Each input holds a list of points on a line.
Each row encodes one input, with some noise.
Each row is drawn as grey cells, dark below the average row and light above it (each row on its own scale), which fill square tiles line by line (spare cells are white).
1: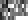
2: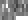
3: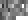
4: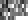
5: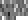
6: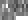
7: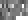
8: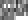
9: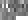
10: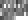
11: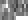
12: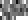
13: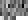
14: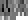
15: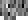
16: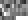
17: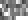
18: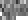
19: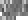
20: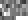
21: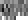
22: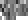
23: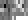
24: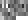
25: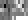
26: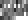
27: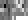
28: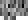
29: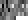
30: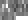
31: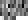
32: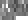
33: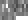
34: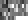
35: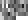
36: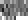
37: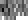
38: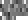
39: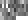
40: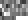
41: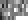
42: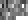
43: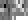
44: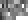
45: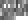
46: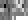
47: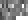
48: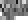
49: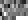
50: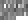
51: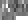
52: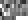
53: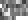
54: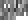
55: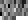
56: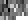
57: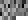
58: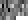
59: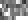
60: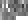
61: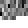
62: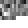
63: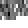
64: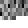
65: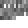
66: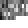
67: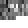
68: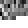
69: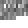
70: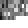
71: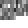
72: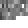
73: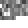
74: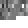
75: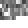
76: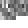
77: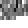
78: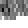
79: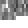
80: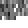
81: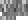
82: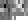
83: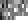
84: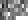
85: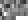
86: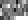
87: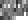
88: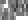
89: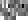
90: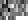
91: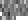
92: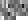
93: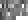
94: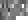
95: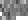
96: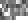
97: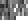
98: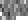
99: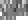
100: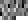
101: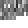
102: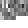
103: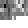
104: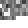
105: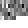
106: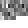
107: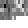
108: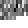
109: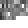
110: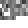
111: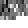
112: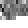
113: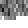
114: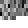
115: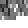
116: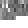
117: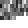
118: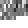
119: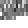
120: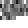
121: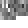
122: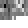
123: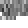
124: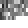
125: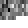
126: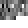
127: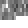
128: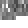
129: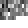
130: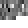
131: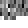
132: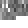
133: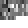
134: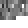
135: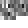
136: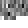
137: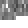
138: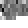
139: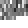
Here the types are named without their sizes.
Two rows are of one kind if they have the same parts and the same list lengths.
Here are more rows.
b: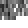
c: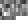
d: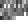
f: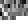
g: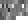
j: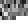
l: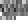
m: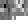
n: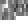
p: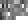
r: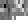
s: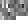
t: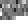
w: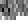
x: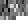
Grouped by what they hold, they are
b, d, g, l, p, t, w, x
c, f, j, n, s
m, r

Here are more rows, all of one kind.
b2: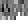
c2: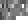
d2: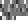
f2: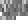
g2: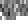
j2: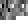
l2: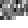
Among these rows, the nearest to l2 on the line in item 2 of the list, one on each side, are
d2 and g2.
